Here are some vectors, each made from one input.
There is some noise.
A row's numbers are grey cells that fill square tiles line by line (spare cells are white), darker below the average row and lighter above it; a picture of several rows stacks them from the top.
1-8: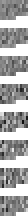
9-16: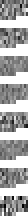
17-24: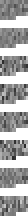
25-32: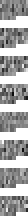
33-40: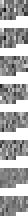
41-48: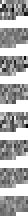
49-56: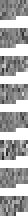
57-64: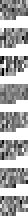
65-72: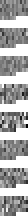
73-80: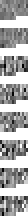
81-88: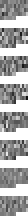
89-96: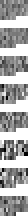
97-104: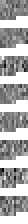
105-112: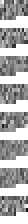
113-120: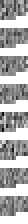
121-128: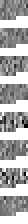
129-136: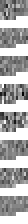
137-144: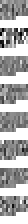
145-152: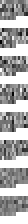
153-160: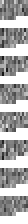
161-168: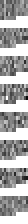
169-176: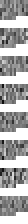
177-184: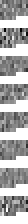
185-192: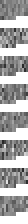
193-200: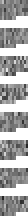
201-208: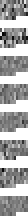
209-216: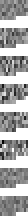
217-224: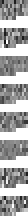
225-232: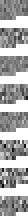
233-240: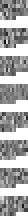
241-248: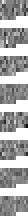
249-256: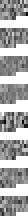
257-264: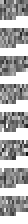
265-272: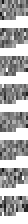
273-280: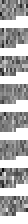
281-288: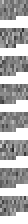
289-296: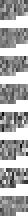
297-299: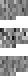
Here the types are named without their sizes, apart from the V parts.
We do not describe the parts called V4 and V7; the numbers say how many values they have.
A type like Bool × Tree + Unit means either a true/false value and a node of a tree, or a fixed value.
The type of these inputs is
(Bool × Bool × Bool × Label + V4) × V7 + Tree × Tree.
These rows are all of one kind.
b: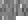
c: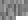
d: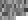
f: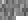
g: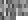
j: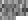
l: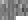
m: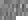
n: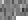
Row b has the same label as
d, g and j.
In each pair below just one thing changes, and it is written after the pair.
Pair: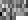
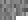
one of the three true/false values
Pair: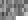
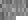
the label
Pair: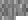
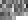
the value of V7
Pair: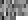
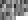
one of the three true/false values
